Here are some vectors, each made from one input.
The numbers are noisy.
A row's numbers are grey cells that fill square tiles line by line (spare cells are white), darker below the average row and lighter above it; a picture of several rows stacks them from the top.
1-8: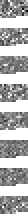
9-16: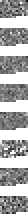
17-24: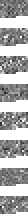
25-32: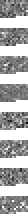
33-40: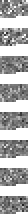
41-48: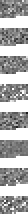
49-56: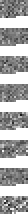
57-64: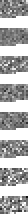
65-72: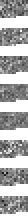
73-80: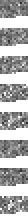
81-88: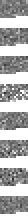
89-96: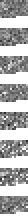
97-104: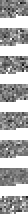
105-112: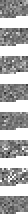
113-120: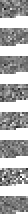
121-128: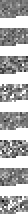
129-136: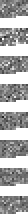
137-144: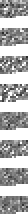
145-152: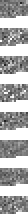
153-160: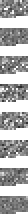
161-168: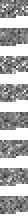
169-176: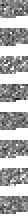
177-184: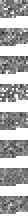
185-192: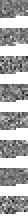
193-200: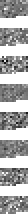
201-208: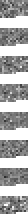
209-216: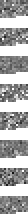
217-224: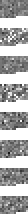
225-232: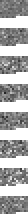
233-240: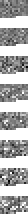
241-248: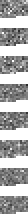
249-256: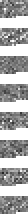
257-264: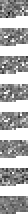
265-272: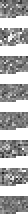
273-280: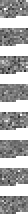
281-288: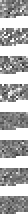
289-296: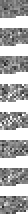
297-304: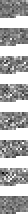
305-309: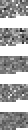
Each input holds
a point on a 7-point line, together with either a point on a 14-point circle, or a fixed value.
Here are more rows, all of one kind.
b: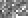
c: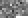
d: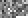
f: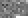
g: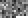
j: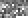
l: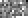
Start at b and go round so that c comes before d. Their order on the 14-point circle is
b, j, g, l, c, f, d.
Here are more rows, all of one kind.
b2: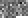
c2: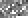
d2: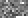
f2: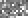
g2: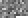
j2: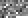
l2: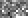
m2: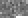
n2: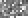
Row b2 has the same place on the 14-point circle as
c2, d2 and m2.
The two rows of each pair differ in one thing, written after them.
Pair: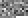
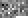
the place on the 7-point line
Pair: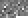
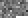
the place on the 14-point circle
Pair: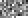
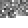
the place on the 7-point line
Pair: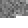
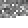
the place on the 7-point line
